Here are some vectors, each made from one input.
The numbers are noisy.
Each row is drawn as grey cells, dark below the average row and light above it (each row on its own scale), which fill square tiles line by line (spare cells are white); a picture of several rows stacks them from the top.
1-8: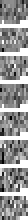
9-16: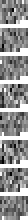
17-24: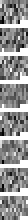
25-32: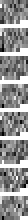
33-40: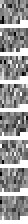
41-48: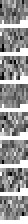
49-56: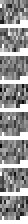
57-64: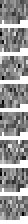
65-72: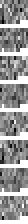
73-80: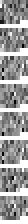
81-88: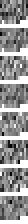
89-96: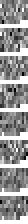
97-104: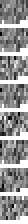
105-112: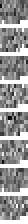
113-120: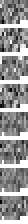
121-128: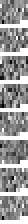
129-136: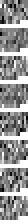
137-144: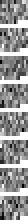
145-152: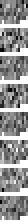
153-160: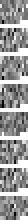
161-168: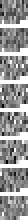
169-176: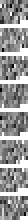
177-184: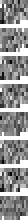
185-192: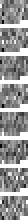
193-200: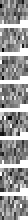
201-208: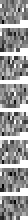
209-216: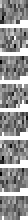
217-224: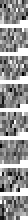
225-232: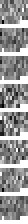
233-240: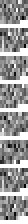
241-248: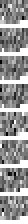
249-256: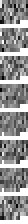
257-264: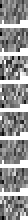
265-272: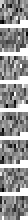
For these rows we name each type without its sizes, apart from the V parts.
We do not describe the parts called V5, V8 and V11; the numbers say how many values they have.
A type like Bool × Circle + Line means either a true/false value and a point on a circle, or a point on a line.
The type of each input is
Bool × (Label × V8 × V11 + Line × V5) + Tree.
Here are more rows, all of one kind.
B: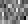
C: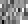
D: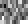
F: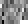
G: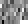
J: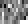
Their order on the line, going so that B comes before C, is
D, J, B, C, G, F.
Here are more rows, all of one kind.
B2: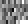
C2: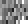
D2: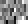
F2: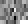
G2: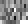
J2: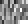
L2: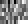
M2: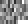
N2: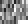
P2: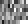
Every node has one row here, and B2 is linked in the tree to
C2 and D2.
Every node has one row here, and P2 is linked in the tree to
J2.
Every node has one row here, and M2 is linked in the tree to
D2, L2 and N2.
